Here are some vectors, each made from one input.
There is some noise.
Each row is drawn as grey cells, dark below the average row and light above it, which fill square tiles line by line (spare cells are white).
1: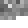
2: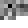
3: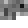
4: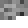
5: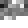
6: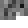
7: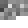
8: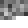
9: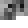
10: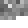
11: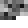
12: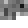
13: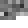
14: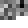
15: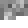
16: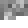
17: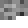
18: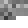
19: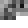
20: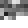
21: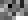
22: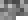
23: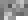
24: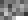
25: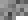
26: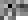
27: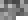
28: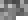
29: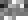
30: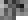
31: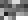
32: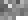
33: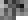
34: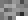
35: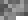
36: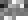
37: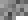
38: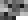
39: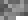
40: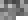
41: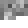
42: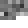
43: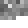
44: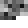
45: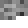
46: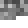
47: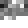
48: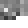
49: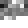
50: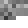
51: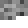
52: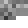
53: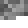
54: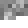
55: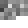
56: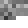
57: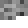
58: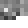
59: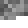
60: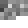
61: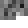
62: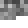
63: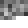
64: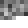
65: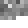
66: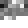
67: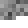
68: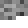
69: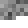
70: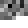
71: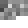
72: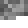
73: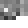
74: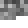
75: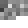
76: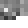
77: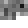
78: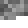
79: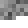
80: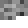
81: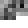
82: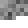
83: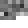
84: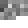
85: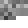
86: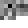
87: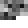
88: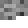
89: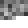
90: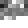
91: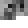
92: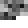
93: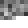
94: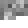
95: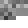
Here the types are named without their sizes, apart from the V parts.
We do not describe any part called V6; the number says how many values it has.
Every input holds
a true/false value, together with either a point on a line, or a value of V6.
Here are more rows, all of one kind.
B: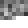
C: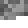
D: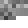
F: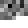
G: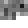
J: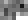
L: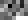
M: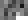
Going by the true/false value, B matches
C and D.
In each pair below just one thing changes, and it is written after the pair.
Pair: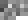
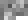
the value of V6
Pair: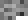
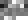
the value of V6
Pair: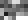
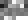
the true/false value
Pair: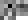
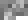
the true/false value
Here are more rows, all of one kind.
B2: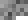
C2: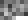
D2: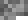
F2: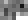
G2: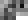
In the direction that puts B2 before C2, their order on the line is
B2, G2, F2, D2, C2.
